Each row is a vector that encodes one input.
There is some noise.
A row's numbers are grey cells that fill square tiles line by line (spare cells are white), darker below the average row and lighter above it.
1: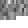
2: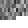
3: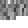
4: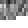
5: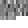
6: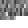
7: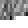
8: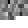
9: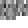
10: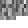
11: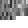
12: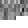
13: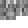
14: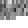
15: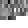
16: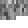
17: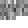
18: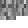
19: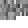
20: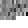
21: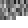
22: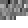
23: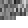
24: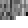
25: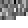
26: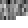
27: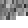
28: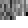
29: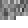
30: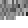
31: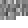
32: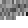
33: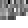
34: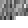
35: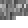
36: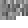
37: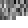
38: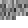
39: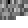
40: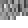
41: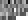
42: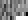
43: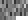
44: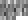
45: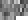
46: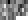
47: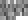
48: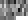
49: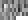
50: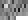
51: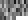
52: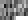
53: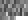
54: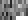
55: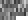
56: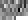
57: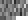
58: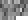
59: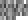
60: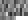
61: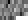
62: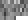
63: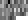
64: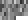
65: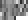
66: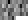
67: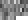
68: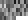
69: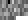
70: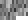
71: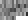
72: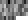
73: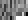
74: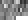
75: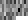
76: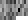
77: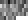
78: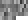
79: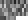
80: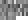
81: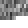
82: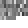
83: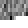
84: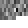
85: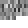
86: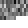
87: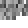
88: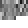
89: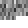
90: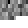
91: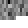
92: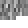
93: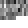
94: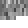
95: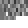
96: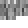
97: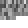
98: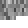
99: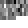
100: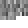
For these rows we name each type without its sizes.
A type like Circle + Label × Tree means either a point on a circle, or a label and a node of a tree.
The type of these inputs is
(Line + Tree) × Tree.
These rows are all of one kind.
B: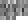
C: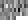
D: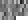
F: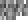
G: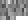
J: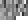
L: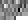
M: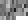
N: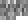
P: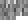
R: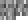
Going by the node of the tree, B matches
G, N and P.
